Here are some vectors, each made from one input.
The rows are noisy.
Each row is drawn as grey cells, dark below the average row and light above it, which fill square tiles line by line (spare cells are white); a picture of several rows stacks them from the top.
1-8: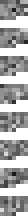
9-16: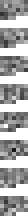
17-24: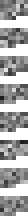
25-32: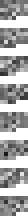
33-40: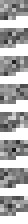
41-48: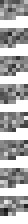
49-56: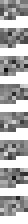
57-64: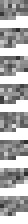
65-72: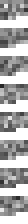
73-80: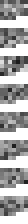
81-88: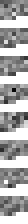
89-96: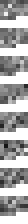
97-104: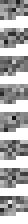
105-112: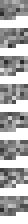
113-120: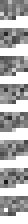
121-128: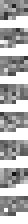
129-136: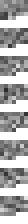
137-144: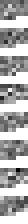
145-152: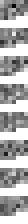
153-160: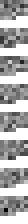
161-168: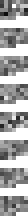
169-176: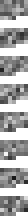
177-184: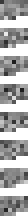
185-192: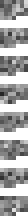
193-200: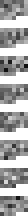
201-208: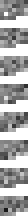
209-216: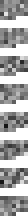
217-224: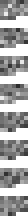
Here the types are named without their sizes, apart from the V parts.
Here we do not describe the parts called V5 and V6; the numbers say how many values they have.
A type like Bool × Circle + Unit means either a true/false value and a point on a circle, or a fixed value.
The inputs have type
(Bool × Bool × Bool + V5) × V6 + List(Line).
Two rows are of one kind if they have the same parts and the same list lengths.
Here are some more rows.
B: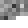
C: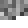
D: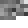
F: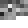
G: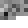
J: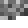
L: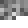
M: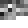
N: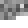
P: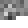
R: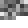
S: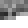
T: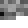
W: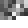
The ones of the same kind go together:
B, N
C, L, W
D, R
F, M
G, J
P, S, T

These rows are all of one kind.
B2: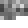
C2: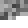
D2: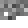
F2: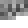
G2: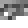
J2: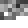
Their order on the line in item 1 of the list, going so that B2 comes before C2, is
J2, D2, G2, B2, F2, C2.
